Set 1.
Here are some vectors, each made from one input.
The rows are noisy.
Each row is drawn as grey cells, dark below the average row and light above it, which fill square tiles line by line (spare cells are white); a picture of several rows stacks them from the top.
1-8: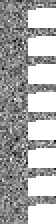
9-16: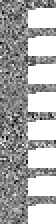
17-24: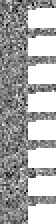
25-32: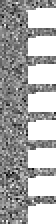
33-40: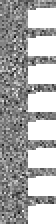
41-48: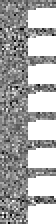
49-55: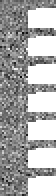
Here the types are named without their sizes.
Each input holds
a point on a line, together with either a fixed value, or a node of a tree.
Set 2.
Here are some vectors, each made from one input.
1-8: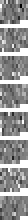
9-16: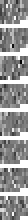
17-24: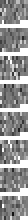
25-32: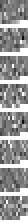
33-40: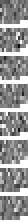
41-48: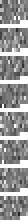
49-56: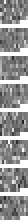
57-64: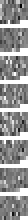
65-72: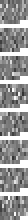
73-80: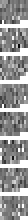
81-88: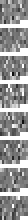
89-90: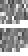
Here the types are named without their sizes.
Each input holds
a node of a tree, together with either a fixed value, or four true/false values.
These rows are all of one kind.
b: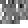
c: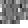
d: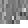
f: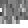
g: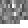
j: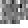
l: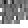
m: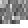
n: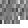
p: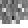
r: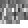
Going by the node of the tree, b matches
c, j and l.
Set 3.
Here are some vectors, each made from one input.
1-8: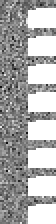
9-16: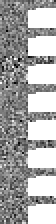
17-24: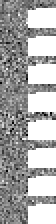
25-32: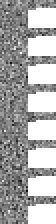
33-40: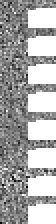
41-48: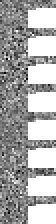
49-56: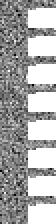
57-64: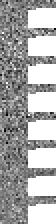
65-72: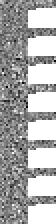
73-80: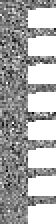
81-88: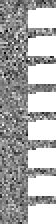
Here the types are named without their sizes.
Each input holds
a point on each of two lines and a node of a tree.
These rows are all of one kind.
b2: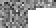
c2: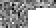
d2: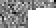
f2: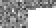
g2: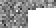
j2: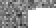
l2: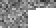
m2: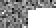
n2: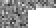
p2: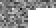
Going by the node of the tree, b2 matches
c2 and g2.
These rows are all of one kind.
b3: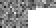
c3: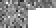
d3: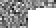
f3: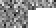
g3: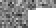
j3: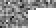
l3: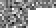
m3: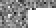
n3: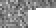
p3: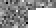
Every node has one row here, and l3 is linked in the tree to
c3.
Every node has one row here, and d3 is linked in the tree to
f3 and j3.
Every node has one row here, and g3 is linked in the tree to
b3 and f3.
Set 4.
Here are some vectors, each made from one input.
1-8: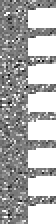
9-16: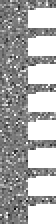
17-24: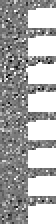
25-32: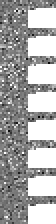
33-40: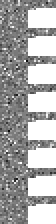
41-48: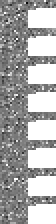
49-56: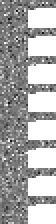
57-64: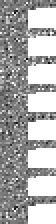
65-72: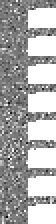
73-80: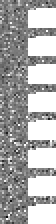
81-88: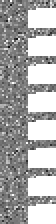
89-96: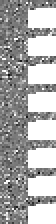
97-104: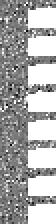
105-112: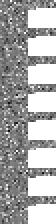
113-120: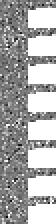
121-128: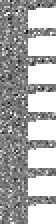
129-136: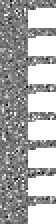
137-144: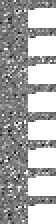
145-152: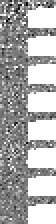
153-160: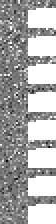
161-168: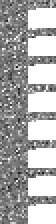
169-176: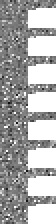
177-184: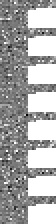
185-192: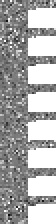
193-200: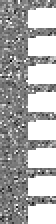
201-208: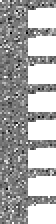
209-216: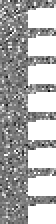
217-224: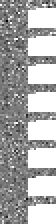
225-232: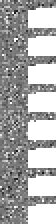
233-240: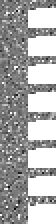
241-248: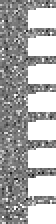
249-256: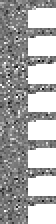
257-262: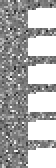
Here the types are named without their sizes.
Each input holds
a list of points on a line.
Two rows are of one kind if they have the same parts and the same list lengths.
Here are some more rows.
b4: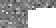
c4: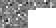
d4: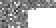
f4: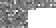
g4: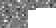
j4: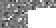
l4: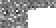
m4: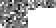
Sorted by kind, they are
b4, c4
d4, f4, g4, j4, l4
m4

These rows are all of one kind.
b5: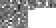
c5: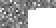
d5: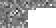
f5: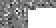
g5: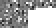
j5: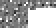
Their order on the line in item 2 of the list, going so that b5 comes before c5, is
b5, d5, c5, j5, g5, f5.
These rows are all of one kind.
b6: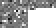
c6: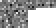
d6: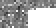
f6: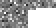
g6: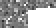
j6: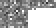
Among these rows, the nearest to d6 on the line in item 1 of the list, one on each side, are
g6 and j6.
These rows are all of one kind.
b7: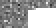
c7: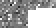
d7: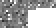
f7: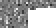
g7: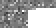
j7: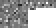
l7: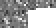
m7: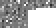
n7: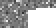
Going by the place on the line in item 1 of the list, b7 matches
l7, m7 and n7.
